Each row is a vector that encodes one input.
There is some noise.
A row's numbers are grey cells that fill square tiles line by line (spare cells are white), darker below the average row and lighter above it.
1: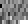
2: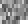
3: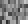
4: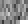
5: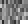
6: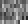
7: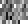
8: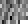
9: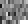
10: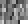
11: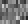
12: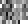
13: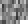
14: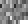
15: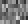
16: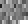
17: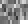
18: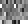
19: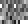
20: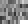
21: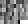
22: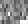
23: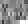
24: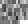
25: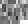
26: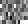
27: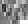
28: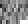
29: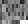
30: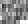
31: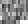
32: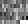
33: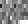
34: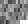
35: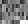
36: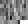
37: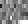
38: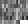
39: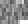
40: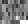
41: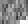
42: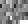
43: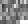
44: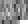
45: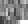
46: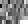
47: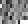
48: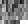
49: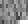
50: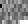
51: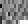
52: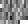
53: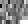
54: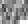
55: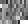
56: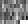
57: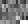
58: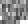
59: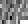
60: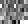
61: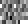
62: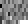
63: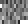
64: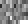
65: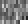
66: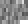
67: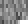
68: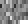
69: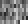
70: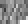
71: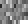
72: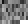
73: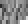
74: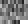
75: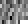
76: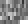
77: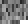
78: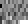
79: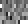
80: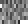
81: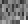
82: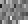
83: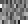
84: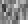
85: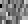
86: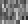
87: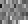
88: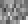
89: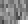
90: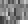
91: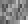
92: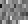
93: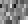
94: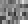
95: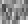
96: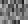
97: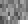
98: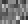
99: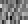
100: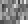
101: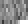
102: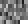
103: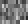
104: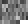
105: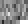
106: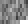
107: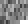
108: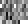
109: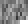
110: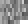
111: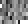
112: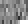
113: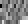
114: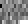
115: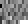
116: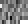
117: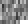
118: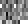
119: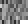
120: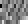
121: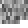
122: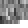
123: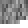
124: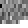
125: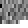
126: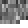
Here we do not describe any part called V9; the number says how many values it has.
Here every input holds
a value of V9, together with either a point on a 5-point line, or a point on an 8-point line.
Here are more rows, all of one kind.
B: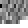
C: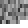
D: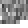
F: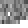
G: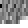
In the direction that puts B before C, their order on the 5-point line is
F, D, G, B, C.
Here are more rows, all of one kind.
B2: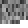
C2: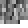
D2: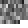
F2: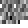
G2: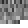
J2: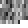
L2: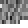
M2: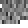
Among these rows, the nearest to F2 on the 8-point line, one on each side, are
C2 and L2.
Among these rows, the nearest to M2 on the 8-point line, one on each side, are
D2 and L2.
